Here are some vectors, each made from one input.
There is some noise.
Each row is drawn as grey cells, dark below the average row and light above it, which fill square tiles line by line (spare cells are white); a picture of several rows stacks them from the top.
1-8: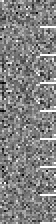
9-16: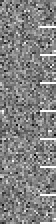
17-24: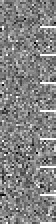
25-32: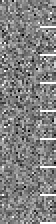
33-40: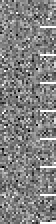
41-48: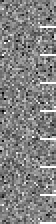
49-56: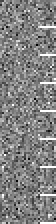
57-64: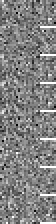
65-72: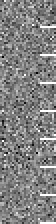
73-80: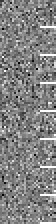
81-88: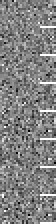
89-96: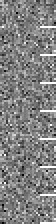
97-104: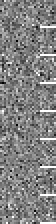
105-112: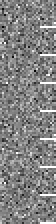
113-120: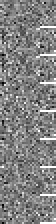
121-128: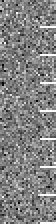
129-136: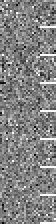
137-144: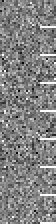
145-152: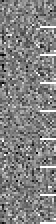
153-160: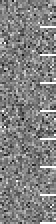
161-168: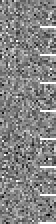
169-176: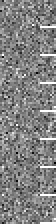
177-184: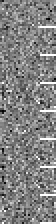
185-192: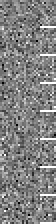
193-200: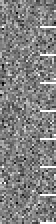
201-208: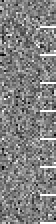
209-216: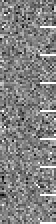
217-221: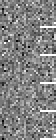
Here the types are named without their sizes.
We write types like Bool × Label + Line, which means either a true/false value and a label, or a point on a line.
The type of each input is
(Bool × Bool × Bool + Unit) × Line + Tree × Tree.
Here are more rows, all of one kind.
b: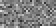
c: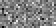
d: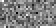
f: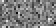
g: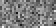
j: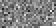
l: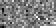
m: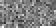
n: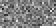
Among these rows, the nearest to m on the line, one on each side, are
b and g.
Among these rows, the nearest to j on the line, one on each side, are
c and n.
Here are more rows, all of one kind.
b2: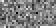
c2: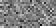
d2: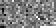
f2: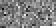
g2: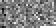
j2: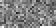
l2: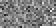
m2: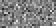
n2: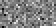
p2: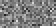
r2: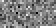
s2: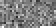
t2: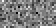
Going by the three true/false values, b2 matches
c2 and l2.
